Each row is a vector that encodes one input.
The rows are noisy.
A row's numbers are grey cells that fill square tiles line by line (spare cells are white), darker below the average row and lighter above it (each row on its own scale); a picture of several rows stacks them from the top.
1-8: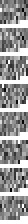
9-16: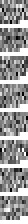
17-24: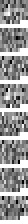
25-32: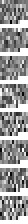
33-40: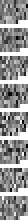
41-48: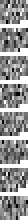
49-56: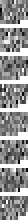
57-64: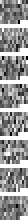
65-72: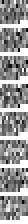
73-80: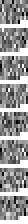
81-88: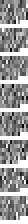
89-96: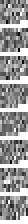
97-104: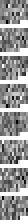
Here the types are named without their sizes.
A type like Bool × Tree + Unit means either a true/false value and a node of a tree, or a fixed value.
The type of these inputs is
Line + Tree.
